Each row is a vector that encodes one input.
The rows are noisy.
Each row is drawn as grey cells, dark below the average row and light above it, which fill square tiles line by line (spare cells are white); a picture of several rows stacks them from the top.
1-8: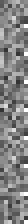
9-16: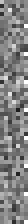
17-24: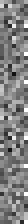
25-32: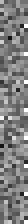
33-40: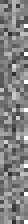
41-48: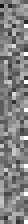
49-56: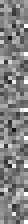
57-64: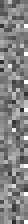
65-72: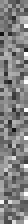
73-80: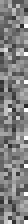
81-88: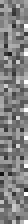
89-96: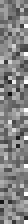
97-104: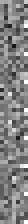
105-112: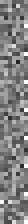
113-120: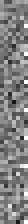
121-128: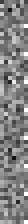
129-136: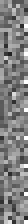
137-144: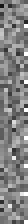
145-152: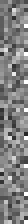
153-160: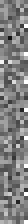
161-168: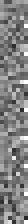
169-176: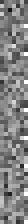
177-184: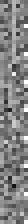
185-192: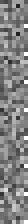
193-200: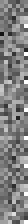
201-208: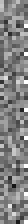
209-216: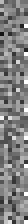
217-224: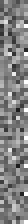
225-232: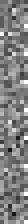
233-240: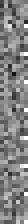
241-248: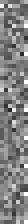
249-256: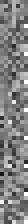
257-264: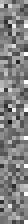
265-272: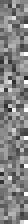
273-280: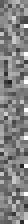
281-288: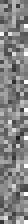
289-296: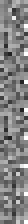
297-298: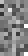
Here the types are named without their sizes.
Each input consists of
five true/false values.
